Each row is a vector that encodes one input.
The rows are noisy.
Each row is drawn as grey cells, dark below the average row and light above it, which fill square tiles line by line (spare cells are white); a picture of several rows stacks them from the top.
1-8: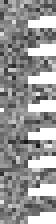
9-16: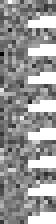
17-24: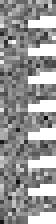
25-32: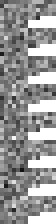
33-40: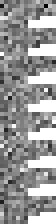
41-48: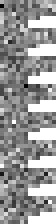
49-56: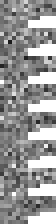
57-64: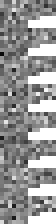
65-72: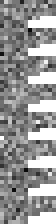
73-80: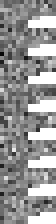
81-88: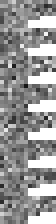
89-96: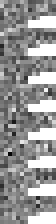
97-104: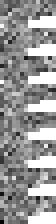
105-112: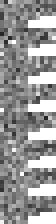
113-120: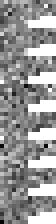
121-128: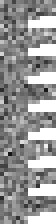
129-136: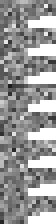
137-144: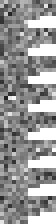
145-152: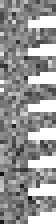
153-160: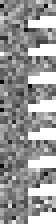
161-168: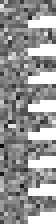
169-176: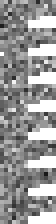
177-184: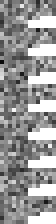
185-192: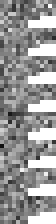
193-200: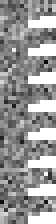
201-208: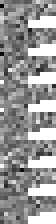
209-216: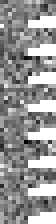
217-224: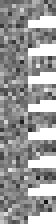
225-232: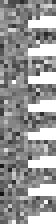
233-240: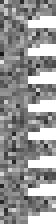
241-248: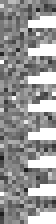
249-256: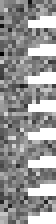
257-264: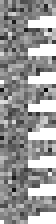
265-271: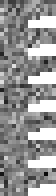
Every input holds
a node of a 16-node tree, together with either a node of a 10-node tree, or a node of a 16-node tree.
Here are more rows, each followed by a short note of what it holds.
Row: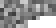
a node of a 10-node tree and a node of a 16-node tree
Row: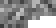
a node of a 10-node tree and a node of a 16-node tree
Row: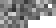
a node of each of two 16-node trees
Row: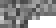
a node of each of two 16-node trees
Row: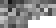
a node of each of two 16-node trees
